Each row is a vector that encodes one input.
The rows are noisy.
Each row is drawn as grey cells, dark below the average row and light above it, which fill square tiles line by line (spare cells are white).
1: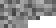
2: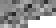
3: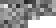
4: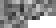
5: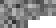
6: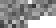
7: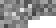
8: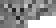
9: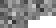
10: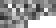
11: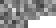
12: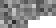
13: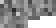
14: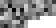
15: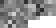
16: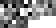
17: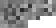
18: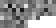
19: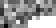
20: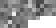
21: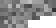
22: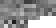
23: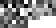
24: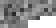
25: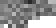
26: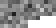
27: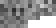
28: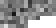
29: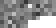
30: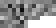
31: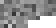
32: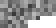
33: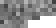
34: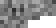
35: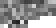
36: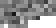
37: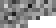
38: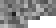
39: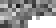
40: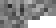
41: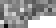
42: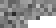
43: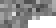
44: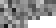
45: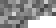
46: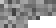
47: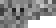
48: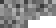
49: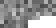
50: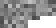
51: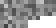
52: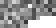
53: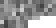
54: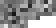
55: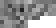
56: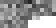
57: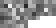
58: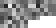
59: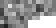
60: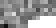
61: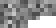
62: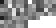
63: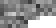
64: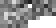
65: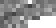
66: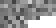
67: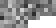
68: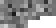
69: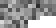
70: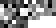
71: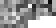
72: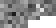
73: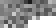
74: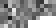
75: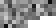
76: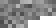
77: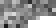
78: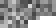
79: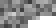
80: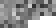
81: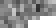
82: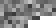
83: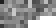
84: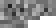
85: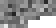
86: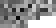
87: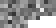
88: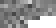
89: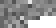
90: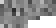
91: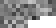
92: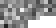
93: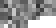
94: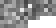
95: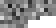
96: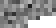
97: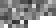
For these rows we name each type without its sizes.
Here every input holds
a list of items, each a point on a line and a true/false value.
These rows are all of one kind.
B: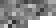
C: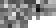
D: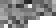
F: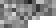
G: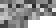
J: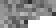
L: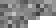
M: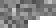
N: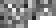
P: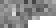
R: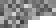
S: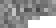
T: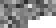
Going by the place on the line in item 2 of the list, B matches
D, G, N and T.
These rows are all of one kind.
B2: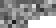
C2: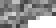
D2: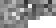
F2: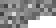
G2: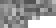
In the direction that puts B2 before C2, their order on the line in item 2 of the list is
D2, B2, F2, G2, C2.
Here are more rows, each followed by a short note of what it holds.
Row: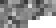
a list of two items
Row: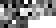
the empty list
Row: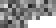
a list of one item
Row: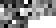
the empty list
